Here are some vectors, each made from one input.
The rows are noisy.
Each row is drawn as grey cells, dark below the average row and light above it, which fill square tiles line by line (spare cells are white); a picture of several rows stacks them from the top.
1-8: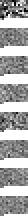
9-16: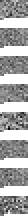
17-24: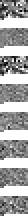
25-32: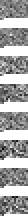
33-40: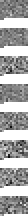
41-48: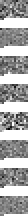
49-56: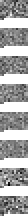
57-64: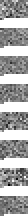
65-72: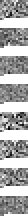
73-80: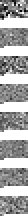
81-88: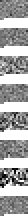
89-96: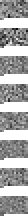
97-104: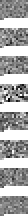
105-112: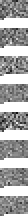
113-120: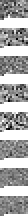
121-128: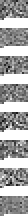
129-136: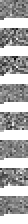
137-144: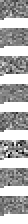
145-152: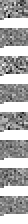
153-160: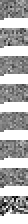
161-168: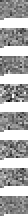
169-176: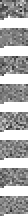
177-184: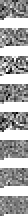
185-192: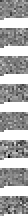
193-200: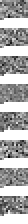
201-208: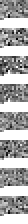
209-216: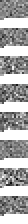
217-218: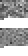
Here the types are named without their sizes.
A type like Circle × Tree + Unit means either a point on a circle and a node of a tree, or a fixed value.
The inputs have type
Bool × List(Circle).
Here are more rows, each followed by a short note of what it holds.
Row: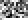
a true/false value, together with the empty list
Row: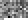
a true/false value, together with the empty list
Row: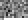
a true/false value, together with the empty list
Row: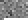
a true/false value, together with a list of one item
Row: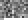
a true/false value, together with the empty list
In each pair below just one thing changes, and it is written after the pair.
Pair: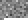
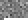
the place on the circle in item 1 of the list
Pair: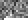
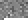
the place on the circle in item 2 of the list
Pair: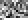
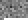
the place on the circle in item 2 of the list
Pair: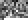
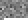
the true/false value
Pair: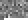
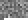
the place on the circle in item 1 of the list
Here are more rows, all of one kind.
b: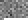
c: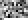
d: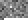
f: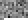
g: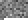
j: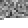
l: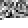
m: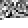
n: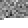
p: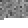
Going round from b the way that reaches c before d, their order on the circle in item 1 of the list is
b, c, d, n, m, j, p, f, g, l.
